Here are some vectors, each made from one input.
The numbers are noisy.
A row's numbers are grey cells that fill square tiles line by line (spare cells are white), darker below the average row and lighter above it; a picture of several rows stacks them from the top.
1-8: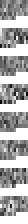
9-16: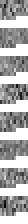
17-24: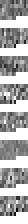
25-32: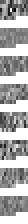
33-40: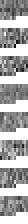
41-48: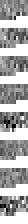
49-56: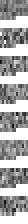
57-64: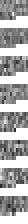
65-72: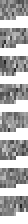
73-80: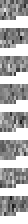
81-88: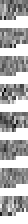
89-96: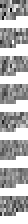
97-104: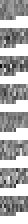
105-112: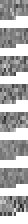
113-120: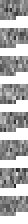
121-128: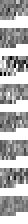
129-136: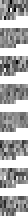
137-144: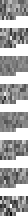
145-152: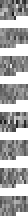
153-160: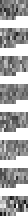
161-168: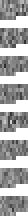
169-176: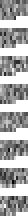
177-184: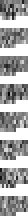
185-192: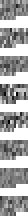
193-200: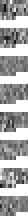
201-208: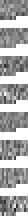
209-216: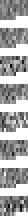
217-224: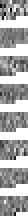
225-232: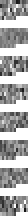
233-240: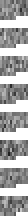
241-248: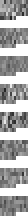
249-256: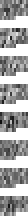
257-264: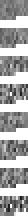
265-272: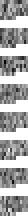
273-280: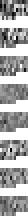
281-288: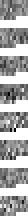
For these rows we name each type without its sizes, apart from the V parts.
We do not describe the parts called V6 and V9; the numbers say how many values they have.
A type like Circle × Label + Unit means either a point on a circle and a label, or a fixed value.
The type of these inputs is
Bool × (Line + V6) + V9.
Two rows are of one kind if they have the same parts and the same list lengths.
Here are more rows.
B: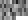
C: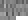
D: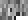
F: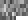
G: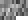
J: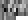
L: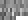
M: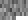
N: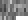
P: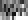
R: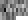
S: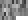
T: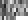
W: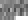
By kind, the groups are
B, F, J, L, N, T
C, D, R
G, M, P, S, W

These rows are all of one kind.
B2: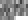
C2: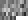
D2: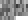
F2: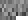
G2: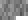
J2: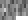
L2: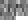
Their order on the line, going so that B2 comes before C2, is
D2, J2, B2, G2, F2, C2, L2.
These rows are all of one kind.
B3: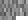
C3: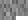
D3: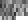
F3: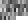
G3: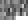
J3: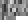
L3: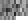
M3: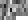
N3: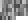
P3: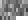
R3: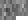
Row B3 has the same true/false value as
C3, M3 and P3.
